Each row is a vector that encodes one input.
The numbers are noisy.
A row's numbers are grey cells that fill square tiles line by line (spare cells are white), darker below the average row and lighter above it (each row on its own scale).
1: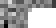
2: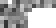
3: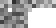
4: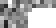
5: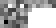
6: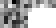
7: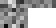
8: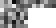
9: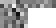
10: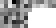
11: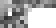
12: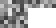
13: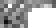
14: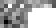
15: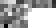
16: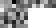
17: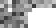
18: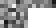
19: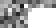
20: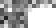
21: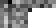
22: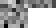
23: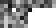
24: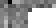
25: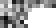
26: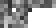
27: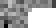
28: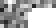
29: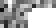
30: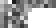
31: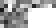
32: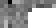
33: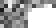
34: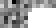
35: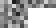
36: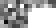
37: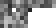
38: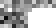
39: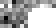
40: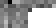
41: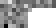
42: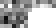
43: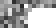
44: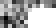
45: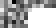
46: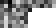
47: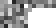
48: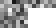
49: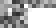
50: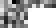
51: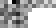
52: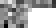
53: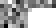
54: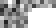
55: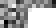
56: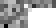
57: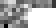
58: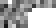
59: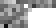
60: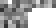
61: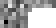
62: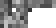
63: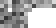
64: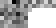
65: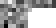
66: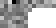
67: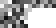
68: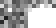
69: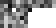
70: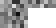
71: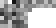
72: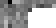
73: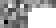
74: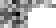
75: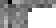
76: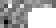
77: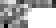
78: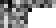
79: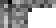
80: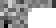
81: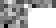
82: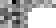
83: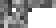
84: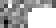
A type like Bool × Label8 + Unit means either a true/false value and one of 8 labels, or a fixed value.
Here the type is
Bool × Bool × Bool × (Tree8 + Unit) + Line7.
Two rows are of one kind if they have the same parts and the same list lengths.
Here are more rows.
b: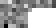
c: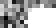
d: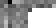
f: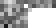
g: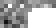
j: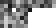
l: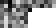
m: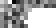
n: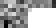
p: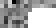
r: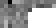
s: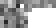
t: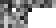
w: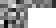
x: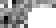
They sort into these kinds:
b, f, m, s
c, g, n, p, w, x
d, j, l, r, t

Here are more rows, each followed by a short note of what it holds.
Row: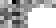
a node of an 8-node tree and three true/false values
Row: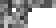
a point on a 7-point line
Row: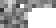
a node of an 8-node tree and three true/false values
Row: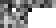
a point on a 7-point line
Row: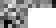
three true/false values
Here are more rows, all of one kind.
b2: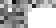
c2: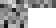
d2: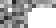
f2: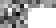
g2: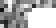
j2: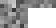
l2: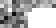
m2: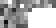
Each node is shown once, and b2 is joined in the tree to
c2 and j2.
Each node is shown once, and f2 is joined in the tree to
d2.
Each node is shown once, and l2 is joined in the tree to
g2 and m2.
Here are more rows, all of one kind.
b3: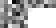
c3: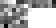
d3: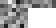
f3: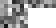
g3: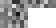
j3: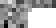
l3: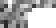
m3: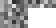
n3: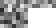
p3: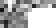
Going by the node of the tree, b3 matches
f3, g3, n3 and p3.
